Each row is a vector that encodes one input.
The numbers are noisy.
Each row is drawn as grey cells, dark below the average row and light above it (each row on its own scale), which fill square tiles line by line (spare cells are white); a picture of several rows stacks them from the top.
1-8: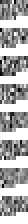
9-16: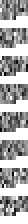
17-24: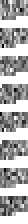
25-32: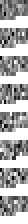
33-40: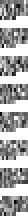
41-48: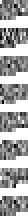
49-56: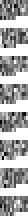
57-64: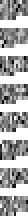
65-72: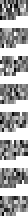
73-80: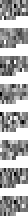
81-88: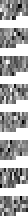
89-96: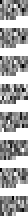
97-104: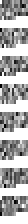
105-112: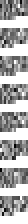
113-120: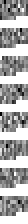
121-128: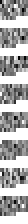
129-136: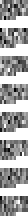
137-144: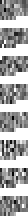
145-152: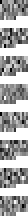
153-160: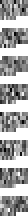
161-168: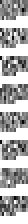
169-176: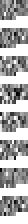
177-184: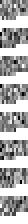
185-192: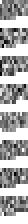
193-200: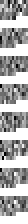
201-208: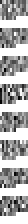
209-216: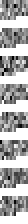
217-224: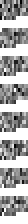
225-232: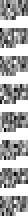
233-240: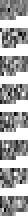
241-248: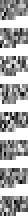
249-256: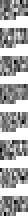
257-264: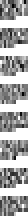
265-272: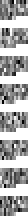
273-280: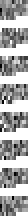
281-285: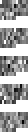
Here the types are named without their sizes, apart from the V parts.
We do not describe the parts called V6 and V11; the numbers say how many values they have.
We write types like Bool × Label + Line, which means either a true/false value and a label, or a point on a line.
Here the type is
Bool × Label × V6 × V11.
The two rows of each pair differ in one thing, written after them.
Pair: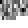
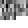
the value of V6
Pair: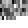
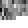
the value of V6
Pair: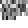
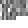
the value of V11
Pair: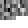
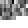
the value of V11
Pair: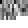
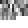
the value of V6
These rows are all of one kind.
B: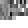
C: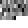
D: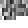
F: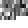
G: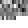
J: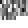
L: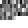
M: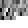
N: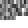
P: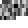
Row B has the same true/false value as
L, M and N.
